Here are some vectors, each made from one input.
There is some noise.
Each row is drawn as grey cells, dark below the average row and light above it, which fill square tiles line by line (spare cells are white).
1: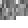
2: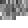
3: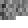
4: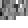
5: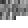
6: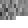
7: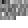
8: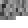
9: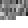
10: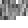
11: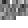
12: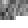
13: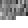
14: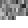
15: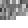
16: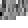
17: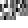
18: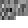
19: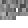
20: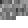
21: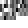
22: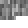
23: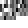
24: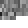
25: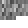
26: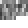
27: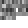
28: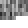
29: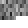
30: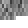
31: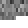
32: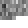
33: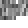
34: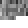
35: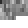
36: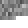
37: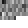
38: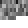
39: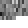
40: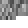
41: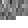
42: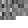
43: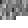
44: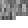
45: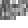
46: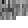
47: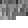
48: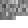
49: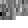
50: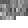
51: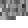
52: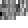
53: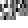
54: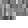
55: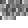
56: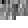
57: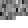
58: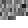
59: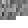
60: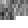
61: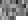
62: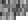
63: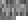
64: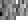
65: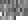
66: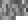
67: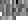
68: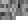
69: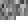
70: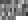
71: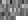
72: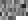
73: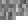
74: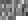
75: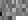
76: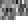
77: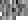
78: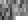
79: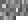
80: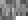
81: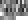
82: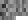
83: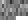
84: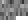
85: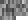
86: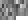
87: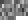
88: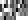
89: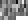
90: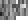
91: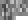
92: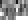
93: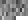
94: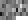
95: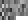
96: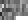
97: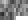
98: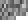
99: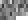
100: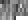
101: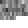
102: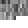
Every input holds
either a fixed value, or one of 10 labels and four true/false values.
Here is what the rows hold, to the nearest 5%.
About 5% of them hold a fixed value. The rest hold one of 10 labels and four true/false values.
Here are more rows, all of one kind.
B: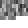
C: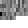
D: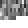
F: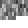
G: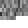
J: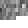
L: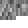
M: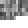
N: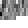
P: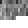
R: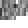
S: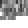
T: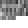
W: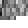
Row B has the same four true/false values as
D, F, S and T.
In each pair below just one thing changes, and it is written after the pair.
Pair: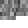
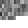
one of the four true/false values
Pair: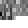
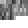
one of the four true/false values
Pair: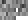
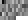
one of the four true/false values
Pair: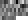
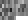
the label
